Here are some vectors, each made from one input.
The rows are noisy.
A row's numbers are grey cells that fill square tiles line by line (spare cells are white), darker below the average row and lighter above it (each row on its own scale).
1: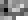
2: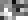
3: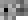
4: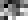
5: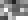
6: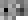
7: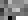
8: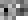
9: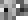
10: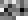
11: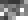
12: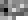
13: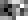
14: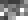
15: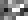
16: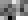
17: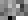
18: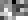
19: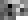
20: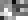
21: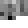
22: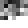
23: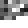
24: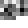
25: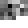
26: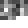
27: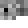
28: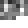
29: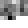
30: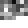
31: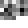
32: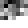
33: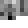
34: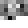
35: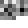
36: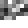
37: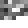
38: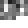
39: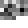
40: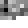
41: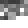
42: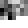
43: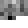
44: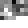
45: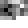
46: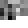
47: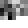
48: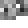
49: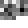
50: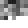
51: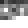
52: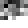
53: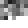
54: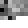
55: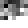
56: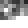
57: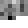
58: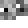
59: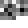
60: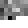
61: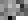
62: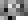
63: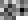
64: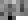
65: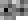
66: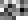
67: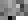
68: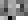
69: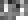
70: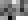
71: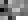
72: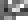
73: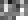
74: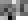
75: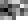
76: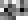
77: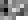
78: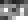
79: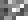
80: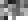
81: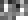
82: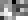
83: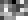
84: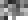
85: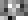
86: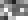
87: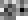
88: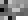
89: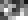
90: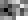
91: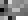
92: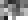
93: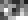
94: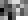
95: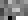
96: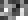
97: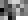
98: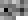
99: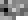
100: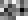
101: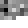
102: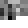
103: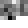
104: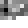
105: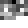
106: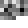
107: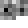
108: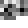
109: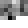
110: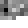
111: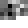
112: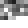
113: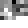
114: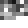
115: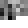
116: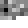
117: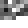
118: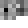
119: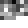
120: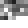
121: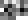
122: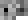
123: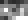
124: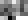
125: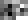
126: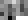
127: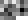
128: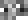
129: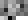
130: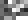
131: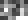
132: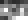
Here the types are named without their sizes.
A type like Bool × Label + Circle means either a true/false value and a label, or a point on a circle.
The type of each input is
Bool × Bool × Bool × Bool + Circle.
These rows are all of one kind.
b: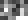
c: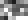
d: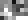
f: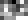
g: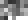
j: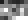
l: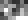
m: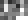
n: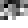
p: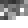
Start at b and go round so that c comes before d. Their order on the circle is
b, l, j, p, n, g, c, d, f, m.
